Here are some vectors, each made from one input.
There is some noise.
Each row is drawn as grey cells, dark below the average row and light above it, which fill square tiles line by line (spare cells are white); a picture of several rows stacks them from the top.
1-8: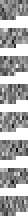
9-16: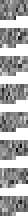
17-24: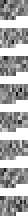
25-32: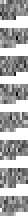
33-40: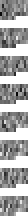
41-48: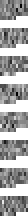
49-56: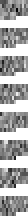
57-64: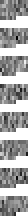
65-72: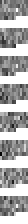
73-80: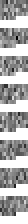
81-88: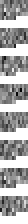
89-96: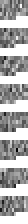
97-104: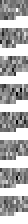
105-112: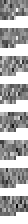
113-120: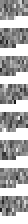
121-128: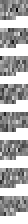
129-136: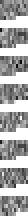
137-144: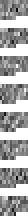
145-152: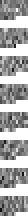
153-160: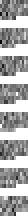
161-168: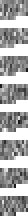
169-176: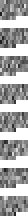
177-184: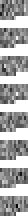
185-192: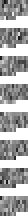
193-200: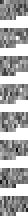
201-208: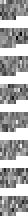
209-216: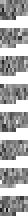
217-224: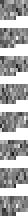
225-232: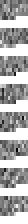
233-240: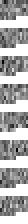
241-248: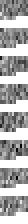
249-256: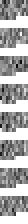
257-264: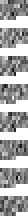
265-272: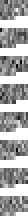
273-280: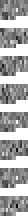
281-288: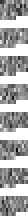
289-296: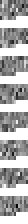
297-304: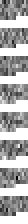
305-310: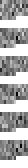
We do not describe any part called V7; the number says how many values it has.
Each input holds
a value of V7, together with either a point on a 10-point line, or three true/false values.
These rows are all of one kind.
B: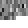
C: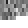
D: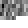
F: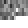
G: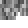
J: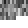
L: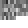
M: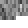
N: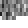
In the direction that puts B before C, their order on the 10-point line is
N, D, B, M, F, C, L, J, G.
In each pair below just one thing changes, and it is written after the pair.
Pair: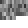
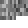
the value of V7
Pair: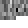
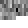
the value of V7
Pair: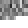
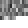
one of the three true/false values
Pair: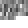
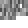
one of the three true/false values
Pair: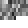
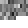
one of the three true/false values
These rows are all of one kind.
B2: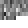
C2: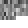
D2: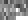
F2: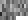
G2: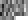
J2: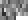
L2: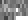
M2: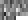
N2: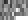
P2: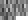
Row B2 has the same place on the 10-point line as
C2, D2, M2 and N2.
